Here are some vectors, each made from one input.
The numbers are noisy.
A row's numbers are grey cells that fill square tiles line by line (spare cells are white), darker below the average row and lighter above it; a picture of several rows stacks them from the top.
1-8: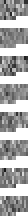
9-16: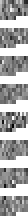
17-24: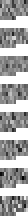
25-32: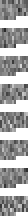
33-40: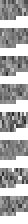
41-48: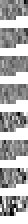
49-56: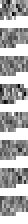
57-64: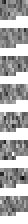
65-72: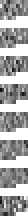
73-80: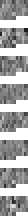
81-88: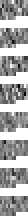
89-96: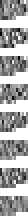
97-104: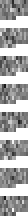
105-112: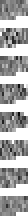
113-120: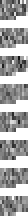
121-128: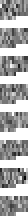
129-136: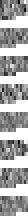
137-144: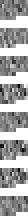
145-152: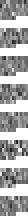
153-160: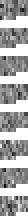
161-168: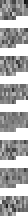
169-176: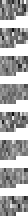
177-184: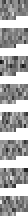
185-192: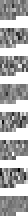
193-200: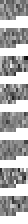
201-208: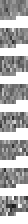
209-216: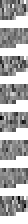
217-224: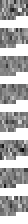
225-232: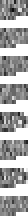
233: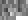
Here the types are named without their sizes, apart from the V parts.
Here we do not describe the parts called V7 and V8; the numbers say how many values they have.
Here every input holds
either a value of V7 and a value of V8, or a list of points on a line.
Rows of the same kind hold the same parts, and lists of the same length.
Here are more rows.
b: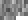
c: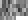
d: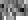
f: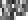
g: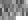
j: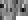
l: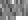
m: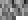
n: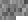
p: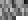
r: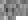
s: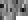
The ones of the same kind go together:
b, c, g, r
d, j, s
f
l, n
m, p

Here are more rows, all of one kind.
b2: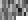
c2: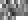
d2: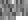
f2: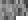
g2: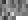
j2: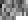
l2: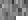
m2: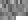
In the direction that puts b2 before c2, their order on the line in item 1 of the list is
f2, b2, g2, l2, j2, m2, d2, c2.
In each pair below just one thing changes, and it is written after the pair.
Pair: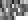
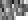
the value of V8
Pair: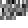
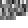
the value of V8
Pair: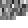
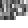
the value of V7
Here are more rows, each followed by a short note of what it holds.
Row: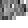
a value of V7 and a value of V8
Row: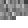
a list of two items
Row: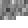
a list of two items
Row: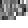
a value of V7 and a value of V8
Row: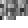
the empty list
